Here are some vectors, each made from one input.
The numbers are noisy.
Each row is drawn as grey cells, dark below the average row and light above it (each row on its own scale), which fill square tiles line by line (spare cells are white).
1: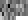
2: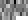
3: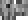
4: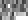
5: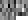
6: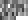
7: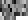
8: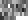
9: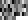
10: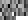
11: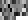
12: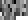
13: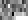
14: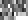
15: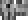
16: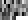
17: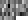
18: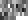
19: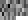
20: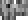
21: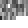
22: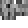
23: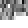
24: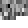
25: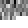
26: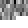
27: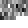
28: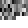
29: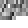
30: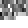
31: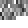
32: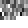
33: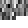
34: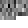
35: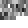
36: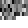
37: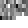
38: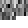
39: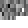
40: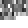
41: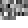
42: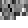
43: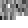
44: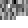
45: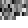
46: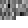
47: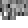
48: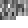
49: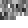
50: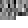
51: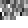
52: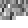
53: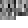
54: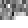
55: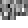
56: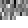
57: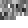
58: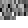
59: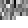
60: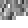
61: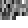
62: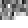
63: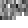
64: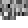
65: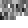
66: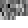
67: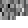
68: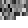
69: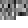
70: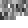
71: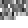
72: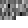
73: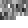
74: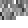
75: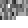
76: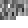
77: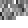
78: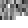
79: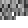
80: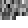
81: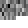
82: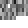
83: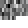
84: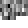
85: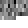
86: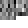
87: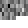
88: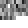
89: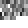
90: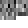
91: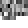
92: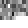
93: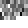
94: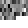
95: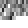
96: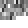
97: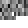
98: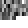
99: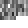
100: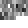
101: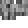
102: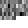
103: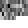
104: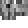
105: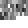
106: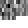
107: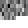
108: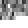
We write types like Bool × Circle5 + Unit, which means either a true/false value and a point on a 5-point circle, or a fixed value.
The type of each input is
Bool × Label5 × (Tree7 + Unit).
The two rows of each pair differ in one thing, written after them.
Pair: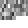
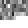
the label
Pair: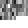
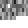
the node of the tree
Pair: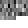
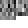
the node of the tree
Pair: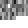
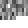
the node of the tree
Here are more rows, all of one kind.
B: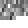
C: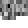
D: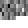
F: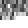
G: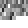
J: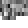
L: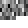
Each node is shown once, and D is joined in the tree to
C and L.
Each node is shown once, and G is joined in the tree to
C and J.
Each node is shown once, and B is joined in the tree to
C and F.
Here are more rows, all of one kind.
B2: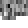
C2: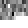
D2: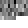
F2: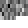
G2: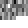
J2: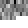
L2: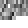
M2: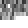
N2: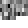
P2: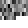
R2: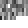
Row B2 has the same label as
L2 and N2.
